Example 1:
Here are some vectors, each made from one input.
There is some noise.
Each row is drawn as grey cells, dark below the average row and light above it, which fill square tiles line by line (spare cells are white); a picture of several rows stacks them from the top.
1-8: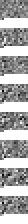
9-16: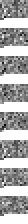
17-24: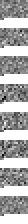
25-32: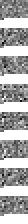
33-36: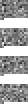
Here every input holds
a point on a 4-point line and a true/false value.
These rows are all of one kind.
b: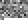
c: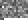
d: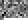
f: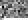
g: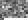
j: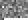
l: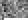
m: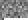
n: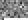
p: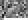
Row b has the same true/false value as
f and g.
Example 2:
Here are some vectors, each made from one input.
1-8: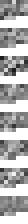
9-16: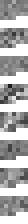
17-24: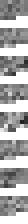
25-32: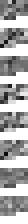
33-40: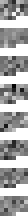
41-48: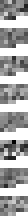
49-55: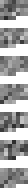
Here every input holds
a true/false value, together with either a fixed value, or a node of an 8-node tree.
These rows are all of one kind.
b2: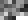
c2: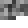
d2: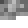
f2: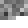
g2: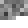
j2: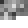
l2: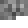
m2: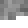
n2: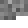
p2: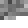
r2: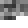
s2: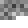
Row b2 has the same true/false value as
c2, l2, n2 and r2.
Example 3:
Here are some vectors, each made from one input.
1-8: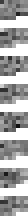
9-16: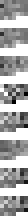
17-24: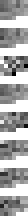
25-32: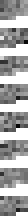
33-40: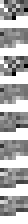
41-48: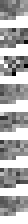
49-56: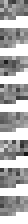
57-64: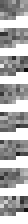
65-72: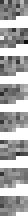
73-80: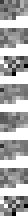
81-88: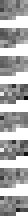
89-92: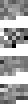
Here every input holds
a list of up to two points on a 6-point line.
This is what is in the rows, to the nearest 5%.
All of them are lists of up to two points on a 6-point line: about 10% are empty, 40% hold one and 50% two.
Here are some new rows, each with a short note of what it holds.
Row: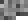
a list of two items
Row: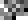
the empty list
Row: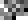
the empty list
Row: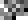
the empty list
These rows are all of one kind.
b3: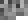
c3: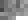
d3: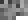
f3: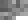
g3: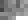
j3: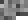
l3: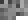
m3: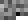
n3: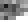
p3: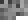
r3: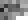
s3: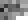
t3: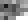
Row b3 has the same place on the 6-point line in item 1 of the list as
d3, l3 and p3.
